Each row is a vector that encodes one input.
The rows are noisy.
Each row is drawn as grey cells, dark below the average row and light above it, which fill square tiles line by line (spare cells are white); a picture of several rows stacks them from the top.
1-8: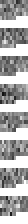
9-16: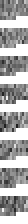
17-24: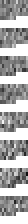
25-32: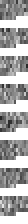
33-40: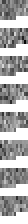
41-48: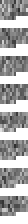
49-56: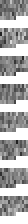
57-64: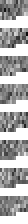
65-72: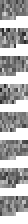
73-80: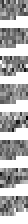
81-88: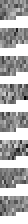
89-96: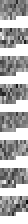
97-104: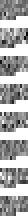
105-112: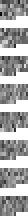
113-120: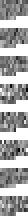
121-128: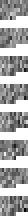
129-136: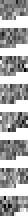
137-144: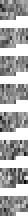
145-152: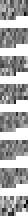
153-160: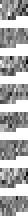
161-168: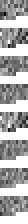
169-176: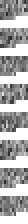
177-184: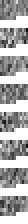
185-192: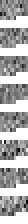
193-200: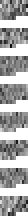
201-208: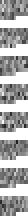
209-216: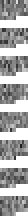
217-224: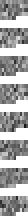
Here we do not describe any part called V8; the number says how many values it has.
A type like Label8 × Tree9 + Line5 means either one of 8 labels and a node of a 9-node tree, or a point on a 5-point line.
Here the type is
Bool × Line11 + Tree10 + (Tree11 + Unit) × V8.
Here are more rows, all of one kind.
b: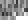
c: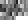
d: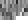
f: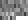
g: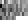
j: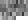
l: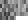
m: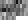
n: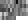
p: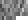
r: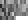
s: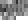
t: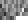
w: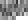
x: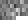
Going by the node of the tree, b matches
c, d, j and w.
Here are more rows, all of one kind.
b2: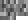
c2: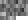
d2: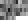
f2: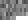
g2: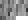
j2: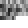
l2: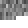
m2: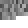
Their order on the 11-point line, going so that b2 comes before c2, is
m2, g2, l2, j2, f2, b2, d2, c2.
